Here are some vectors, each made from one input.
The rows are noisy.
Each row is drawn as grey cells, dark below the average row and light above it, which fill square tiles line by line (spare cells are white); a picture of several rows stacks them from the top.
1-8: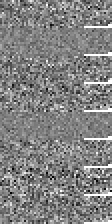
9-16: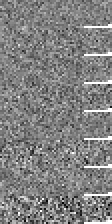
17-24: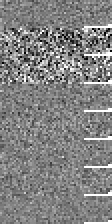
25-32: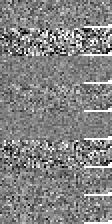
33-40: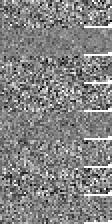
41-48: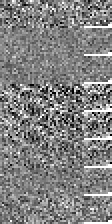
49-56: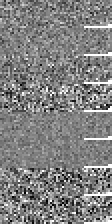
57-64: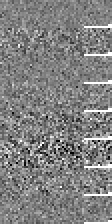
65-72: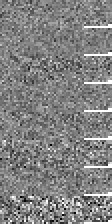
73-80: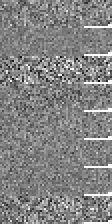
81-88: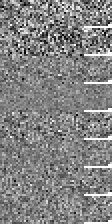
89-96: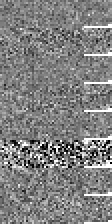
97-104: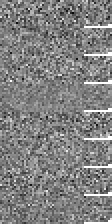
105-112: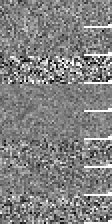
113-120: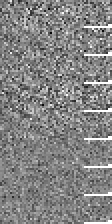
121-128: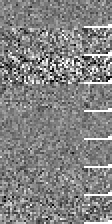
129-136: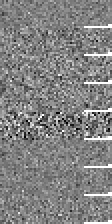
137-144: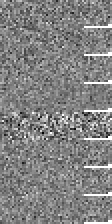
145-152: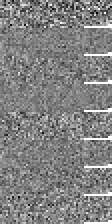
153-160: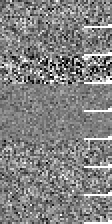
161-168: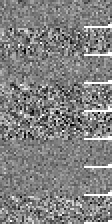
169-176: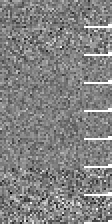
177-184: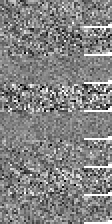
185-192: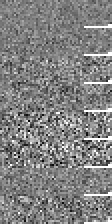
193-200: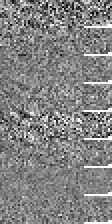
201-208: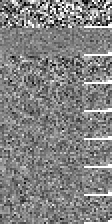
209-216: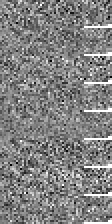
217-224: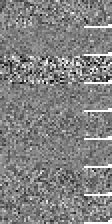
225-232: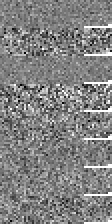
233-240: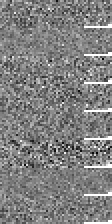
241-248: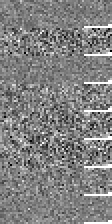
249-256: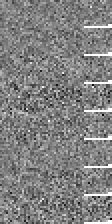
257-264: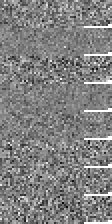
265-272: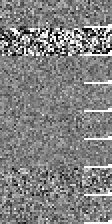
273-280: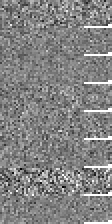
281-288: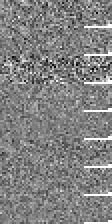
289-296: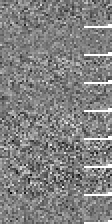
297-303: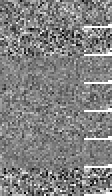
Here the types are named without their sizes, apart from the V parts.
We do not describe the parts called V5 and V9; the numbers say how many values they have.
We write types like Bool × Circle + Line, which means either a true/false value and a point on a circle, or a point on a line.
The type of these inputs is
((Circle + V9) × Line + V5) × Line.
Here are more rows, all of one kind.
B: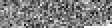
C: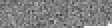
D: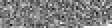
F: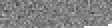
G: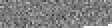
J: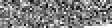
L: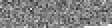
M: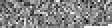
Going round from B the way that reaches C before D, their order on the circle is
B, F, C, M, L, J, G, D.
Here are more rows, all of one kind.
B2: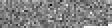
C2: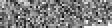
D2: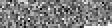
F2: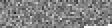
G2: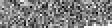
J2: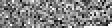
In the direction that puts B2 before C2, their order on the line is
F2, D2, J2, G2, B2, C2.
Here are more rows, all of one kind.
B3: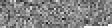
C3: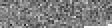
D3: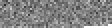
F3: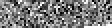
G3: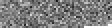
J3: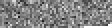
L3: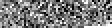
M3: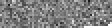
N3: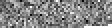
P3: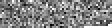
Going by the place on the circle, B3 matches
C3, G3 and M3.
